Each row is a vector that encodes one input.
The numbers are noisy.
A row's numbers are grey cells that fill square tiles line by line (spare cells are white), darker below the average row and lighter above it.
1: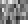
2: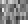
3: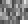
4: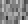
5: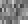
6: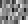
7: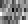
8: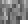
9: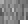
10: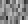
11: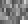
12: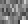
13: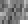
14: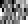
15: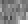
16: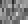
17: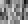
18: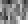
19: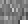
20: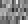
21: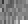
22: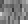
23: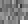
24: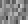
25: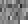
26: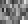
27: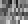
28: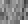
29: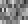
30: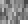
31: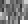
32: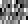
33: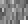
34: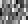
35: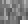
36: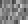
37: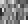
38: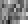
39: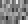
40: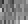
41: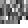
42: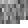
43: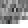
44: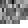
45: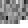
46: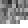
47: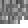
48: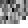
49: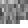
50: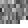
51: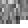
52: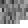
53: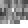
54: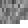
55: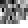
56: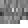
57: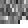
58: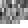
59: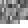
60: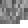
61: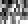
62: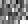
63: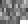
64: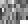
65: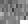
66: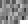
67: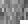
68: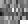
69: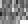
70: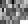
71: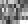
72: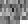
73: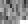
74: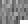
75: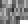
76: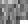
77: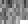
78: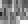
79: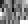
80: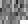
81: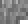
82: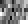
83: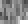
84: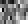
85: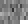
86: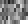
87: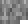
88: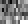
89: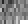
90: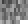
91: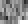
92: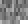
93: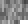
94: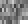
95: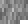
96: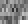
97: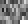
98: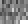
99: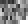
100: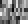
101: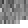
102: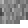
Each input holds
either a point on an 11-point line, or three true/false values.
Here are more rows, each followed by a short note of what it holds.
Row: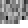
a point on an 11-point line
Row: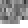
three true/false values
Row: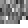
a point on an 11-point line
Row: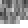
three true/false values
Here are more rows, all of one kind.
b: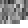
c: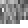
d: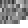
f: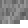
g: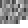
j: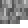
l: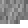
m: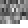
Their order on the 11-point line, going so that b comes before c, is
l, g, m, f, j, d, b, c.
